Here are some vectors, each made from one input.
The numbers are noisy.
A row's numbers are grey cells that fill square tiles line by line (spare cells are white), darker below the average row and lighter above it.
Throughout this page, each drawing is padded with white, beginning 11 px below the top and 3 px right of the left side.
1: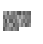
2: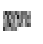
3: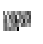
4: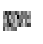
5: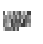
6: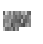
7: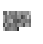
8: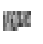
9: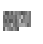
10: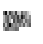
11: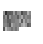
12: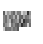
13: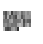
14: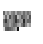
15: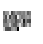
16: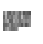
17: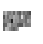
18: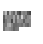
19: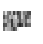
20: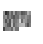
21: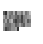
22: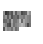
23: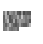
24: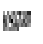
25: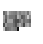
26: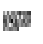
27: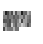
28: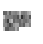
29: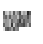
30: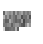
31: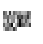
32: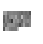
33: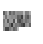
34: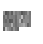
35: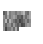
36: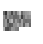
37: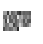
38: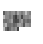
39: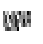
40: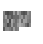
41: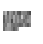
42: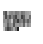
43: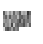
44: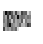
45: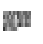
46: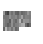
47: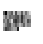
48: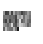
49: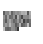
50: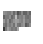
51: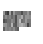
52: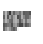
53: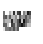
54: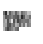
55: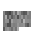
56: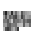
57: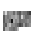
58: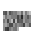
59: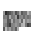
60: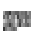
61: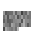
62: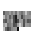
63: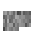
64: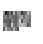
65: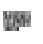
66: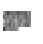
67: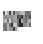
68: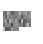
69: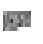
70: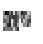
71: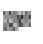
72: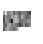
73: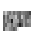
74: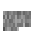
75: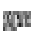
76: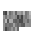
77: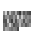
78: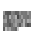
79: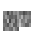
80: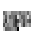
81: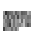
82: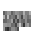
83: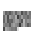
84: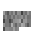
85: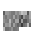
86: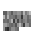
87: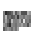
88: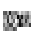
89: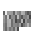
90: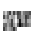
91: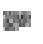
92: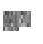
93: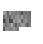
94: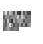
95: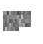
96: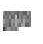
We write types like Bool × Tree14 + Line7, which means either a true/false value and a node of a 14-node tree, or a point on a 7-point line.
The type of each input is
Label10 + Tree11.
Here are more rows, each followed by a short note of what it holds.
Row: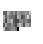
one of 10 labels
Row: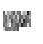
one of 10 labels
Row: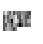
a node of an 11-node tree
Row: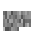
one of 10 labels
